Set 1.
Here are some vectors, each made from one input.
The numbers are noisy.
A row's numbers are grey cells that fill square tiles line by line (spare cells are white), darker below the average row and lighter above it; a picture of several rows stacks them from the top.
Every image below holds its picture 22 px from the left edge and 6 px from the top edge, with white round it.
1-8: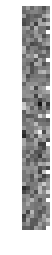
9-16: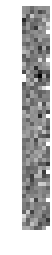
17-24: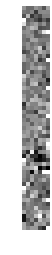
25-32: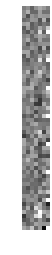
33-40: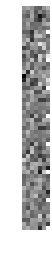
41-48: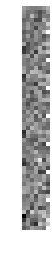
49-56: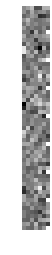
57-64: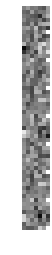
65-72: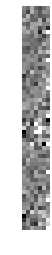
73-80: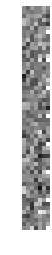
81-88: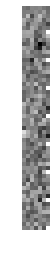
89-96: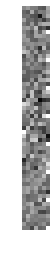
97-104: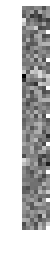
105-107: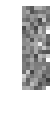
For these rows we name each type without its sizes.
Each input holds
four true/false values.
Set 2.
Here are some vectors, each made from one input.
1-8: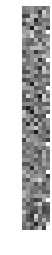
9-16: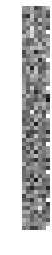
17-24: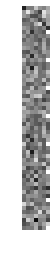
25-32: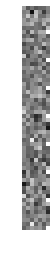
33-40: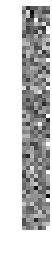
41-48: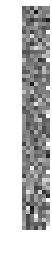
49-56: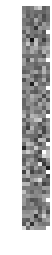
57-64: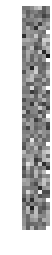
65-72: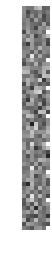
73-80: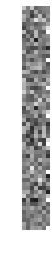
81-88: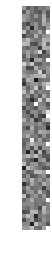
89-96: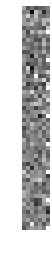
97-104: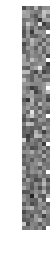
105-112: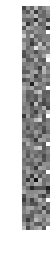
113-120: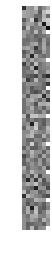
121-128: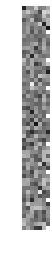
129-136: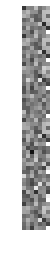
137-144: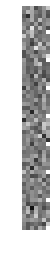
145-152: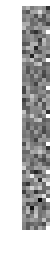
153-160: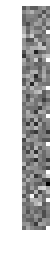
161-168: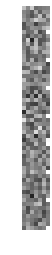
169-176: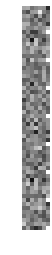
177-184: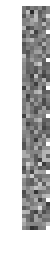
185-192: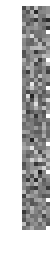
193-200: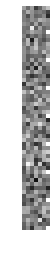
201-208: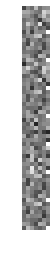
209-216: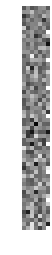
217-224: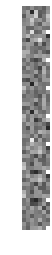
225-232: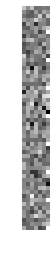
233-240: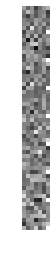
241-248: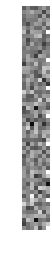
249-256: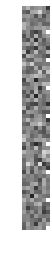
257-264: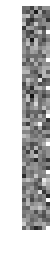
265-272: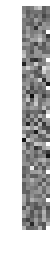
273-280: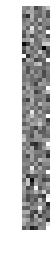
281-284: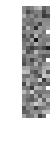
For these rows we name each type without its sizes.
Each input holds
a label.
